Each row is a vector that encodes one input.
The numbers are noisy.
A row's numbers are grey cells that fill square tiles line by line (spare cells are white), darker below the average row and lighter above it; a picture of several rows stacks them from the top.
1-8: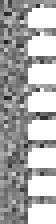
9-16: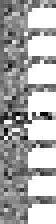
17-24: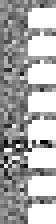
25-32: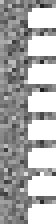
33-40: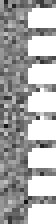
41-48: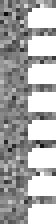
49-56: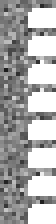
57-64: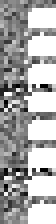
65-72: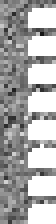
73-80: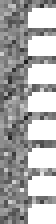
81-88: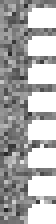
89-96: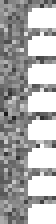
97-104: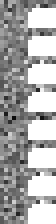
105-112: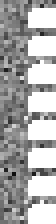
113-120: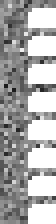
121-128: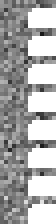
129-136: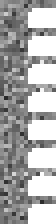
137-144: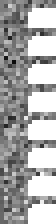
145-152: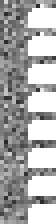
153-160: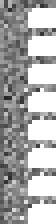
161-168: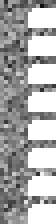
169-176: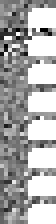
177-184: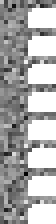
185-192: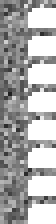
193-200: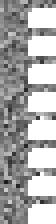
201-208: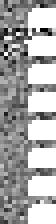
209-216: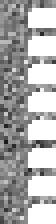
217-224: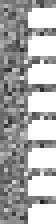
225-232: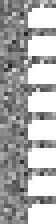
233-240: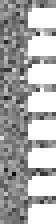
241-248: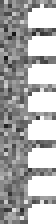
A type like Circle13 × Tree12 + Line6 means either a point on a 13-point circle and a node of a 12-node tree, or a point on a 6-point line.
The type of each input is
List2(Bool × Line4).
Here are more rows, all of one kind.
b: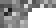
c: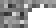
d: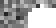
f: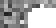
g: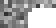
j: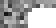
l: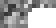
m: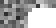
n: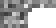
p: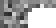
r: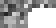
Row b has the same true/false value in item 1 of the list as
d, g and m.
